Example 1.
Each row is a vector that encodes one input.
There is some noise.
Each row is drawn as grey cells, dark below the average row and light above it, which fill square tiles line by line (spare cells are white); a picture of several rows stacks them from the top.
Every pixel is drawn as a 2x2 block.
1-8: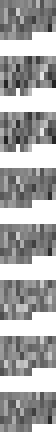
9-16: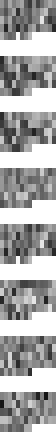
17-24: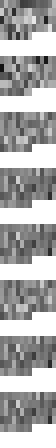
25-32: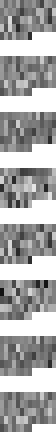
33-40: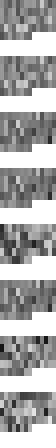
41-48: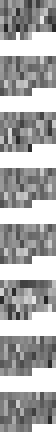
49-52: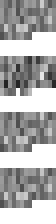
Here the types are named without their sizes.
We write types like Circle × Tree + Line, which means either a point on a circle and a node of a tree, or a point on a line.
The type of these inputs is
Label.
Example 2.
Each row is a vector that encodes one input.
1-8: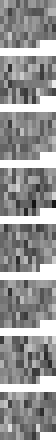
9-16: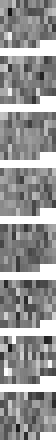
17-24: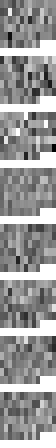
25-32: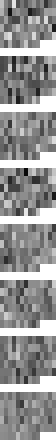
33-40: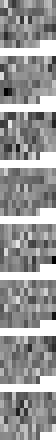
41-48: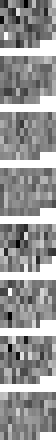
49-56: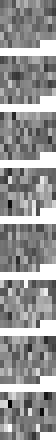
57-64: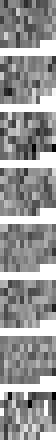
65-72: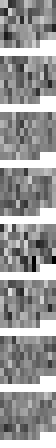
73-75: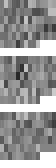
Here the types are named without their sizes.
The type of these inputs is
Label.
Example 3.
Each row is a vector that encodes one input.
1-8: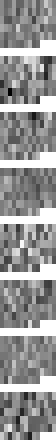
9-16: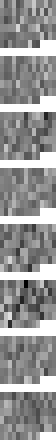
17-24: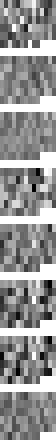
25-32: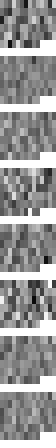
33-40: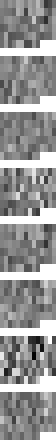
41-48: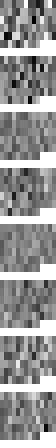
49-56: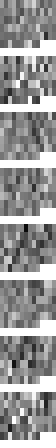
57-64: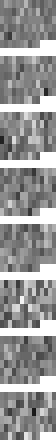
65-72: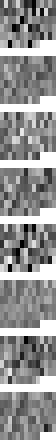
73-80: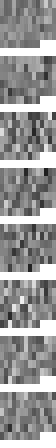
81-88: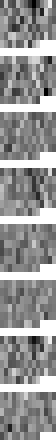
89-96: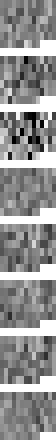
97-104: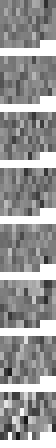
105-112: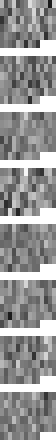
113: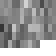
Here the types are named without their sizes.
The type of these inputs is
Line.
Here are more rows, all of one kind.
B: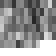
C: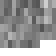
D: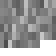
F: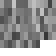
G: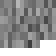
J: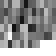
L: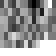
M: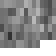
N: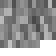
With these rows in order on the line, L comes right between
D and M.
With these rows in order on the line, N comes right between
B and G.
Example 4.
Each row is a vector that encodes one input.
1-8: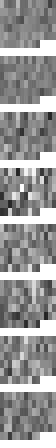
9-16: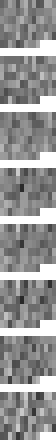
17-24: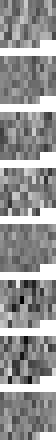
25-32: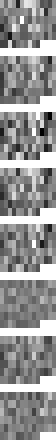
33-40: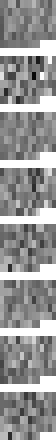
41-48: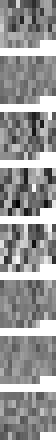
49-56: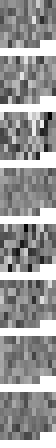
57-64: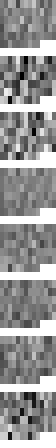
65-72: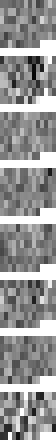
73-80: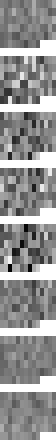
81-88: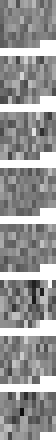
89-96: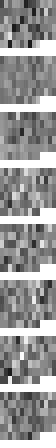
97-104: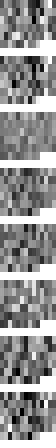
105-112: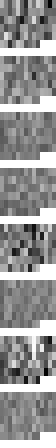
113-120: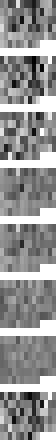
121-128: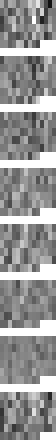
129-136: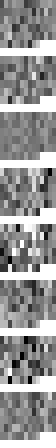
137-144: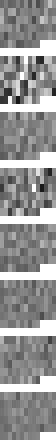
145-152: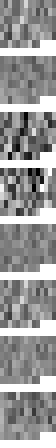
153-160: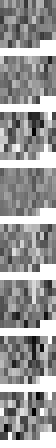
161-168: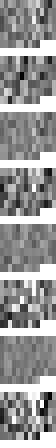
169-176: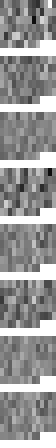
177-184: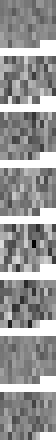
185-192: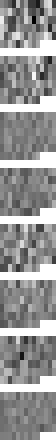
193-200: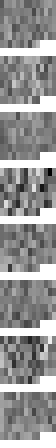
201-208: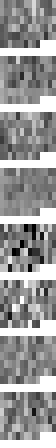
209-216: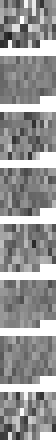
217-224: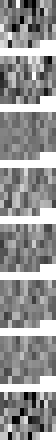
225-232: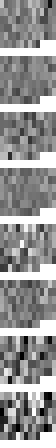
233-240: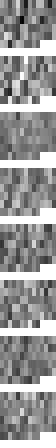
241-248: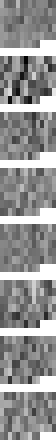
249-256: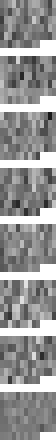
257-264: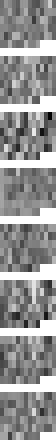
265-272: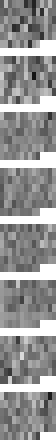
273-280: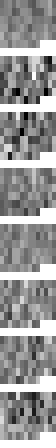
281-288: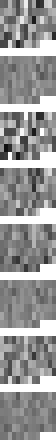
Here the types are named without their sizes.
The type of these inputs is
Line.
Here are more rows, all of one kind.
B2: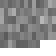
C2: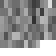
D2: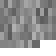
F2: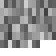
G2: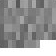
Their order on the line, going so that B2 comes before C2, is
B2, G2, C2, D2, F2.
